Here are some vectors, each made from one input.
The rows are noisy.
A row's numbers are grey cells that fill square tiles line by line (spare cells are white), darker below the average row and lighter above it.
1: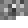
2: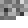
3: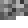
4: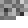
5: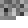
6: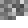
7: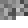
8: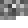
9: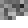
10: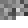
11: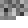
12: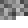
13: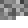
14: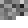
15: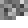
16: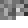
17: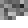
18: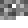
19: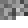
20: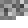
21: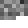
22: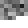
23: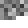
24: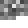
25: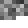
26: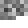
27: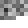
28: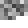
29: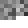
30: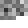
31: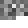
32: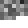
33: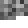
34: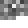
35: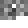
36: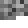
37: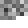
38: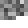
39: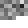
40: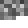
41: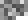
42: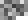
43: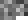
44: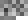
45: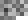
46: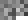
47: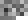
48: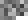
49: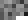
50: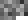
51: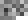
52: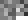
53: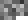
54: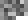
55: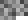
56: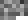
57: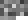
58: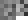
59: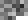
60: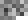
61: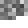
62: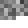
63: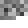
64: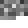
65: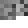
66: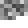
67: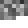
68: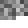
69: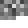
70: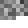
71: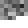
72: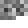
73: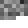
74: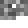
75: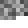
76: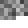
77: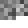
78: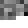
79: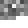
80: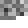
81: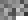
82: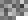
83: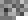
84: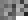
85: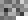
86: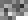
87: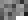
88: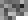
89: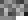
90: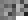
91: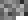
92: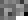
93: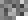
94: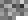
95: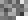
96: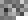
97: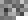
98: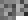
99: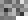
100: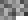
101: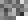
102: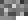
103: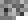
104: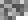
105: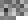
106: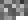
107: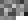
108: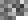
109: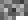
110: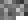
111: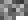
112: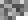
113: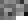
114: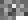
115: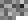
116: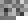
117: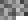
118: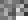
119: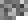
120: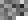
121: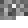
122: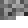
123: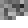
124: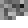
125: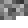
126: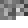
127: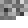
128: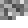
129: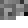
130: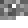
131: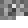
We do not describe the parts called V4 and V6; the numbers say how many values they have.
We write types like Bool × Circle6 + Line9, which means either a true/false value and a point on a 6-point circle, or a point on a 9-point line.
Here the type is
(Circle5 + Unit) × Line5 + V4 × V6.
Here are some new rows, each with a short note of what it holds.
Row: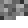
a point on a 5-point circle and a point on a 5-point line
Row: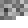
a value of V4 and a value of V6
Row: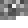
a point on a 5-point circle and a point on a 5-point line
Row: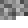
a point on a 5-point line
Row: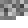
a value of V4 and a value of V6
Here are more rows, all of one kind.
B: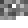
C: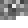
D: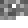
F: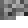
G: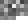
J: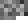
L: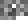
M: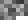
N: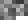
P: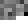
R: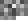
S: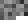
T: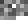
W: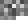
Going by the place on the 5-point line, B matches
R, T and W.
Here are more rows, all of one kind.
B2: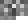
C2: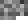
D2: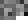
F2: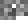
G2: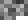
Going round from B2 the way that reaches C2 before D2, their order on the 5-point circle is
B2, G2, C2, D2, F2.
